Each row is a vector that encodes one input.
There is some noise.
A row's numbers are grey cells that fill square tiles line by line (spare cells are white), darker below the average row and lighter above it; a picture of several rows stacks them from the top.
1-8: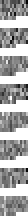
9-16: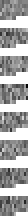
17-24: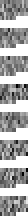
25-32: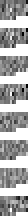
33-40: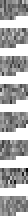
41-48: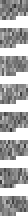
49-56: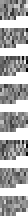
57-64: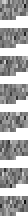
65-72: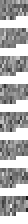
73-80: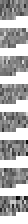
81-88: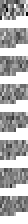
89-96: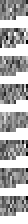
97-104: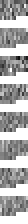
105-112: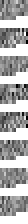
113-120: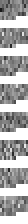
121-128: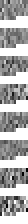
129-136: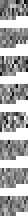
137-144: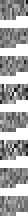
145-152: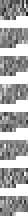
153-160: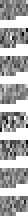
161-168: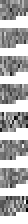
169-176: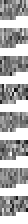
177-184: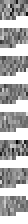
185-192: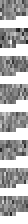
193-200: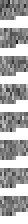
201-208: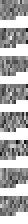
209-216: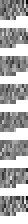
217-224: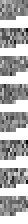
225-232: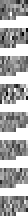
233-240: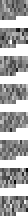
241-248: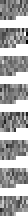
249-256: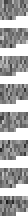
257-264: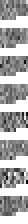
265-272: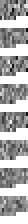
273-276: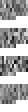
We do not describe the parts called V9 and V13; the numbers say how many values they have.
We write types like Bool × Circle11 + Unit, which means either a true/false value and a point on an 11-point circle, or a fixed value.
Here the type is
(Bool × Bool × Bool + V13) × V9 + Tree12 + Unit.
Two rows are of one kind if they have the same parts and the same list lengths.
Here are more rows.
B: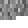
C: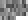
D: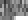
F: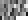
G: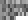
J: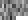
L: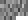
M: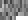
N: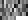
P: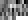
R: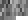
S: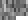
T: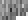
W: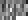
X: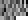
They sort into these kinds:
B, C, R, S
D, G, J, L, M, T
F, P, W, X
N

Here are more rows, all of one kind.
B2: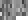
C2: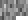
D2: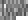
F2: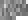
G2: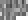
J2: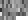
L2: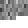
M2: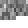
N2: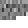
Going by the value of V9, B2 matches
G2 and J2.
